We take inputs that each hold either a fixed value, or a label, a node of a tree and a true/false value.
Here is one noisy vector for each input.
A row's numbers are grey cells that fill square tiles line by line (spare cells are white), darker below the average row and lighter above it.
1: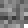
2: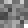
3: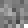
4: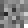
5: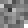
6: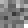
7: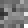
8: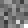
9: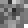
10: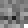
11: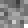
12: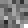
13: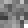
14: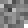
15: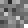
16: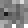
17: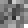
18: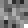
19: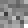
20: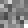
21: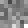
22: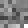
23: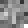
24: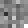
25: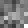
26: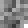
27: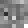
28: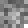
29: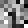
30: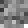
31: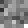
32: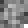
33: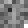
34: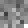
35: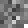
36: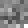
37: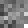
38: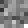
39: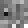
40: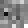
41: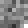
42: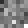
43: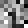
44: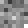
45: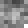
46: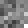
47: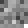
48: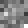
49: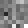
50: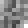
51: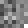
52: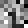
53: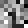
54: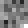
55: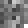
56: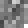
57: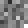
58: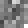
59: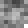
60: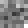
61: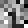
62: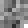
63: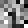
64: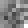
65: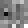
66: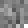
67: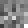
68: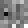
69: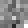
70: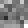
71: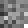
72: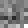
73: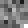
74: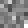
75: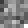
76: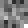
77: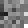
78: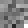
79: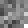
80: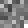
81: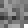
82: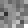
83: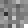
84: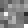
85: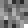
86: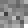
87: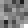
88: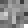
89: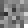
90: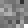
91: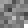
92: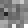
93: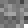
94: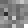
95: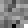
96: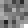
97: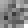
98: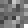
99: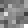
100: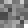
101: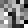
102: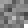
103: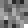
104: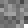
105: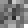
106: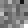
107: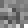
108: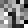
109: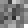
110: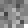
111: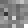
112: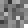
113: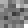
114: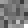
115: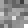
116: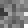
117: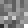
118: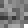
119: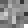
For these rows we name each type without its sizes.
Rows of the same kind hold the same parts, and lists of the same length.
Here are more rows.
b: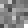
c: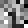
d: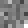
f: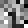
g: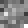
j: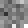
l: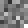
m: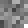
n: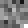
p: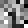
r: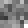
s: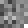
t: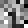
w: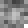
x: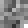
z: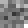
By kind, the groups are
b, d, g, j, l, m, n, r, s, w, x, z
c, f, p, t

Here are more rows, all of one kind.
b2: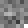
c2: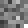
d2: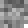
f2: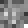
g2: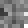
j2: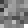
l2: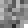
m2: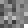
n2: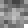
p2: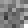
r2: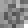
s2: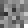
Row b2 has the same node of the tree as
d2, g2 and j2.
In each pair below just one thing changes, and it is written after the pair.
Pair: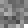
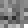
the true/false value
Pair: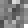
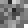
the node of the tree
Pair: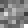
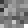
the true/false value
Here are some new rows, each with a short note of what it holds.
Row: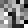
a fixed value
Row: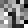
a fixed value
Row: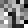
a fixed value
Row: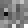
a label, a node of a tree and a true/false value
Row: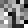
a fixed value
